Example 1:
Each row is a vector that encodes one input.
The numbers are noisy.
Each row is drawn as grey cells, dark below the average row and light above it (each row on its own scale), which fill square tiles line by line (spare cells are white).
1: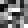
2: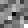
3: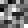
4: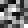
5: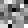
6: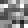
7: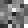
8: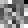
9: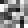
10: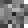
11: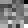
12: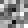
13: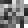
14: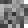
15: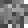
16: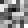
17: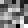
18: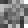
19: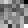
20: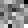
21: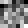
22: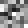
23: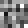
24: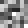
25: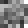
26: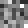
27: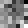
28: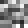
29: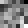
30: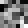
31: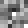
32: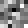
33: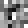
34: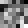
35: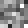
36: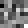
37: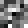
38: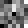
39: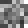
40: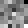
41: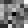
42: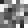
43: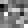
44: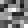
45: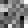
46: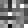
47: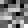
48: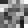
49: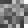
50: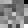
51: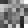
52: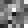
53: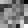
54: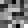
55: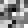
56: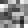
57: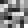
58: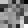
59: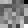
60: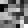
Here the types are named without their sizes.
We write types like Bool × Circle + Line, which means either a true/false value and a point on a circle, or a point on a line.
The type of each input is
Label × Tree.
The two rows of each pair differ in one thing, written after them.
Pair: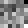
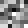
the node of the tree
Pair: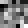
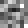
the node of the tree
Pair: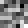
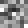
the node of the tree
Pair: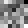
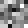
the node of the tree
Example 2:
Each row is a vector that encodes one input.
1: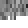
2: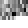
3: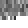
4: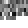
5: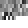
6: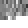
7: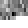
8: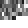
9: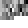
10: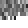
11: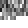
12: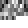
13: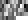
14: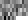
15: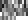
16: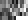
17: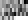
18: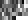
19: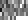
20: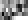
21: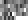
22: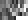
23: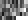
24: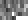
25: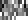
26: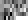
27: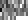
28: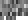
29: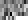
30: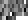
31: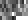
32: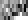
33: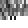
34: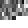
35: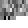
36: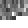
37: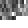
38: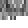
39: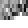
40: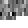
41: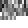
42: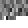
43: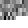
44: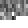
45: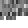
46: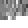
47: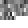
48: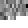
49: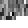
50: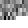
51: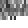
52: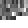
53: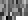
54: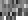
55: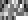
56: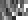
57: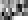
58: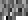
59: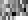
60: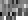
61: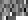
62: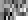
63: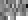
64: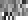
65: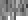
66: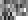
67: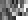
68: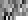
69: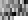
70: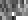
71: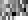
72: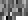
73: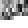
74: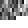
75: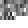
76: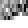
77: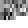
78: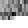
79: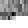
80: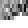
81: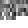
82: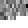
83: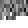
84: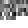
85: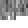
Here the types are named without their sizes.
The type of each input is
Bool × Bool × Bool × Bool + Line.
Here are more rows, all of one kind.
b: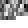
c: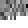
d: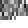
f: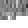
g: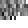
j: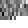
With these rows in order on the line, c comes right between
f and g.
